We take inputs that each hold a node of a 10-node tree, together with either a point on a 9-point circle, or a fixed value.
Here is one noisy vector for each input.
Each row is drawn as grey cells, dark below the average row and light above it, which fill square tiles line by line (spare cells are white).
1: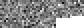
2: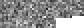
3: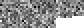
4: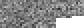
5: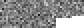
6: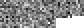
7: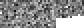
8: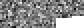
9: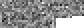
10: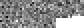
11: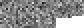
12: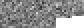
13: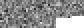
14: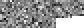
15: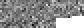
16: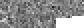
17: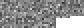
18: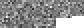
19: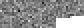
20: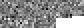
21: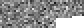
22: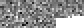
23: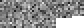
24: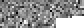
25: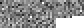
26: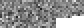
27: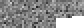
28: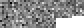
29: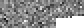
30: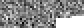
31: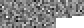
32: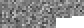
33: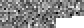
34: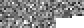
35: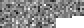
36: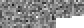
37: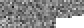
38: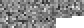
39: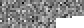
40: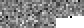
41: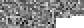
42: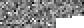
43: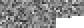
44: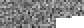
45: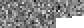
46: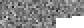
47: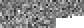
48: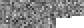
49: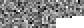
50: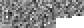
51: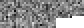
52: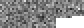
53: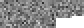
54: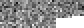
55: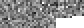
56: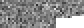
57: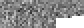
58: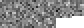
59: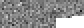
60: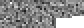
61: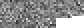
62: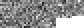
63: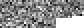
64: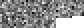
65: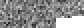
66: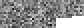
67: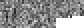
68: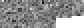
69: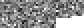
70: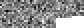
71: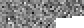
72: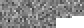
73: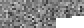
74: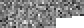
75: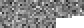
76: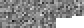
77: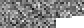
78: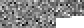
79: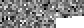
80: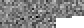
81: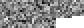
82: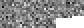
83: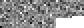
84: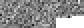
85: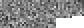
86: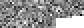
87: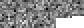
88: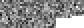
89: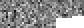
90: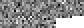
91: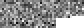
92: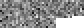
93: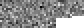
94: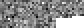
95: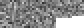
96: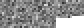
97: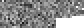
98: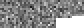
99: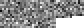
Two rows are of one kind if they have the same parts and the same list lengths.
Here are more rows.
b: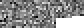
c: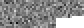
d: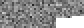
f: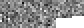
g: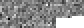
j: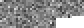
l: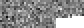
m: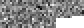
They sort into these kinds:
b, f, l
c, d, g, j, m

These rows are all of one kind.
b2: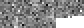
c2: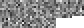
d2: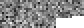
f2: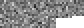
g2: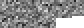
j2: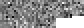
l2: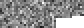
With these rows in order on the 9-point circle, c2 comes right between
b2 and g2.
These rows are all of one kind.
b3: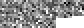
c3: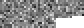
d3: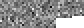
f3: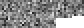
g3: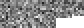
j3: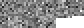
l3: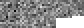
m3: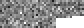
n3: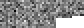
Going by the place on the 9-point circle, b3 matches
d3 and j3.
